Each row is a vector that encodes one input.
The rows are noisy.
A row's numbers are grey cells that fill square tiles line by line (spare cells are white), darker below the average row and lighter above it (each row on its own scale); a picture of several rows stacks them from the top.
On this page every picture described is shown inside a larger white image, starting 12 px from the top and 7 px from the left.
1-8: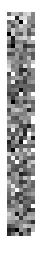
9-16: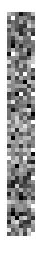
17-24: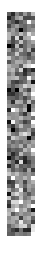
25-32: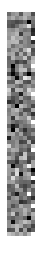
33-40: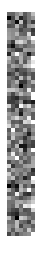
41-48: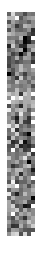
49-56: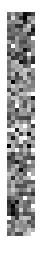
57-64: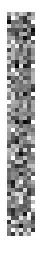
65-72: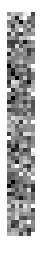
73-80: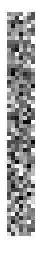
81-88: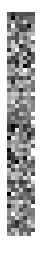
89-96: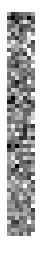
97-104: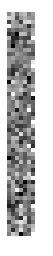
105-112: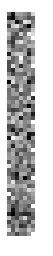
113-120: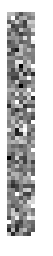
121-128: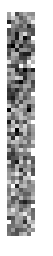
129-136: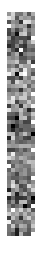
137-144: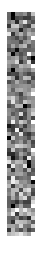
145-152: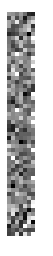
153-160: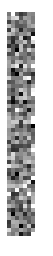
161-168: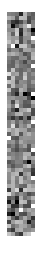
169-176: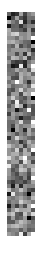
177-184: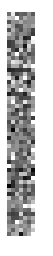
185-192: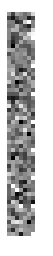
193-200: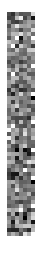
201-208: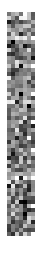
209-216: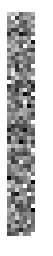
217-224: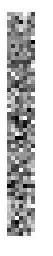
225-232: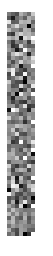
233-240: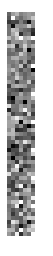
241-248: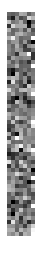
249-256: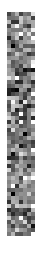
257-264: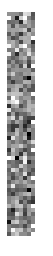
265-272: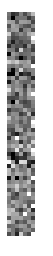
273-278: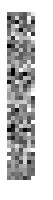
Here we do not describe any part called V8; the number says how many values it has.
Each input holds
a point on a 5-point line and a true/false value, together with either a node of a 9-node tree, or a value of V8.
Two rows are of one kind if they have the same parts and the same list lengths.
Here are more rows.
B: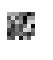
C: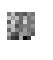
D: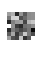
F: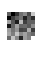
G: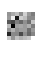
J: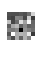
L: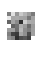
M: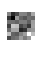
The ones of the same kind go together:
B, C, D, G, L
F, J, M

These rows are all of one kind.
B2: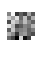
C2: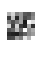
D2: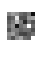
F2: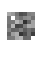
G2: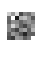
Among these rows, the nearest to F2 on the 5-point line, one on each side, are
C2 and D2.
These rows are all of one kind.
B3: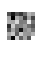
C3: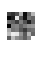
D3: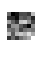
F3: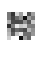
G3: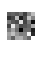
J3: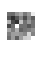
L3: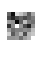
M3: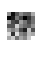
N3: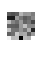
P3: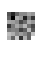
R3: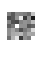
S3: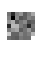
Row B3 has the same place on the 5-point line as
C3, F3, G3 and P3.
